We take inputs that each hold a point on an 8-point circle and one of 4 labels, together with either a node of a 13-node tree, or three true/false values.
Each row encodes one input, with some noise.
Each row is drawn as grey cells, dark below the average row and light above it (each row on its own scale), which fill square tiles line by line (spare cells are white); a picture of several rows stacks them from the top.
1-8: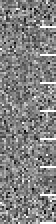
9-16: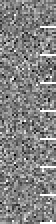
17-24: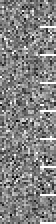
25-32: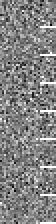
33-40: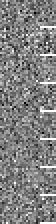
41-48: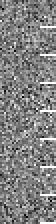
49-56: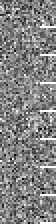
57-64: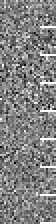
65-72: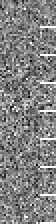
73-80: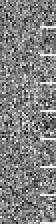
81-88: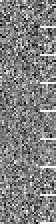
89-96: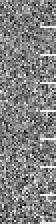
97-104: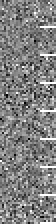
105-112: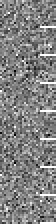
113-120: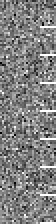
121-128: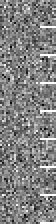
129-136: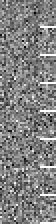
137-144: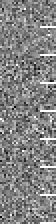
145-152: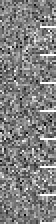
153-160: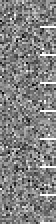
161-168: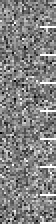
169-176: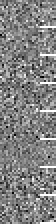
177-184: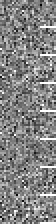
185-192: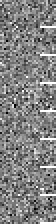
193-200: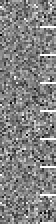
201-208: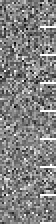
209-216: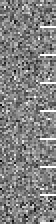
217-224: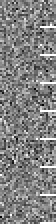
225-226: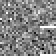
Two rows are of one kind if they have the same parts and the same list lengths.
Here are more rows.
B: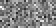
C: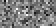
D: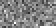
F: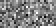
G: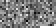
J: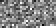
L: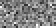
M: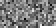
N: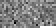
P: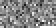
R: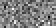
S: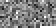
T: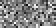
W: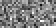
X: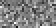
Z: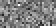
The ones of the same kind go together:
B, C, F, G, L, N, T, X
D, J, M, P, R, S, W, Z

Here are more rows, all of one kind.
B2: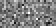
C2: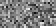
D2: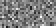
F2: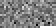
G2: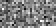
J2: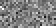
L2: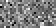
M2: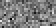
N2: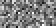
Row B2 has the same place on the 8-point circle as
G2 and M2.
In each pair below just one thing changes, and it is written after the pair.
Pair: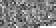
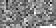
the place on the 8-point circle
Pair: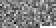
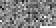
the node of the tree
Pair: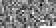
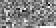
the label
